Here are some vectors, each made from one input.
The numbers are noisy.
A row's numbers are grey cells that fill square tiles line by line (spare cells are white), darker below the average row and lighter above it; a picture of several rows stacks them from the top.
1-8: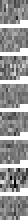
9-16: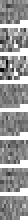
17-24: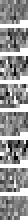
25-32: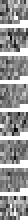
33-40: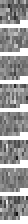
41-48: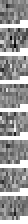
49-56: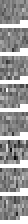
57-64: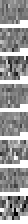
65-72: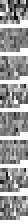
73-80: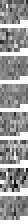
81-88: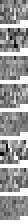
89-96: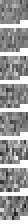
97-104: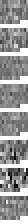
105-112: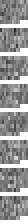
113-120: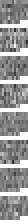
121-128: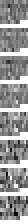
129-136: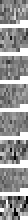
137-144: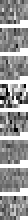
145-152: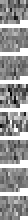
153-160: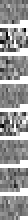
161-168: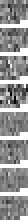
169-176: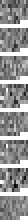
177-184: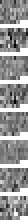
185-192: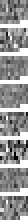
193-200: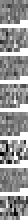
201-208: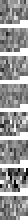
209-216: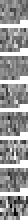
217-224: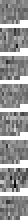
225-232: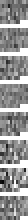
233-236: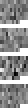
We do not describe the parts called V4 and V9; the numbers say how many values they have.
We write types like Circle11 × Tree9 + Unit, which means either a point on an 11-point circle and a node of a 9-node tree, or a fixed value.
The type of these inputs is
(Bool × Line7 × V9 + Line5) × V4.
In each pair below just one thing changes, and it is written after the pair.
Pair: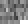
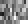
the place on the 7-point line
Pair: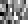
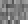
the value of V9
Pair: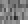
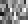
the true/false value
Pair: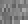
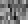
the value of V4
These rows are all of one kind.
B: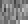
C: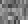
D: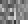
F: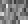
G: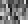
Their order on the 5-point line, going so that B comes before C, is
B, G, D, F, C.
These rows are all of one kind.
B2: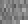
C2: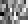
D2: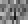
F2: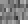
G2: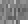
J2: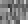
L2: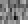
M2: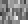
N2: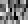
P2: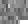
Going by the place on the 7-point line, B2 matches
G2 and N2.
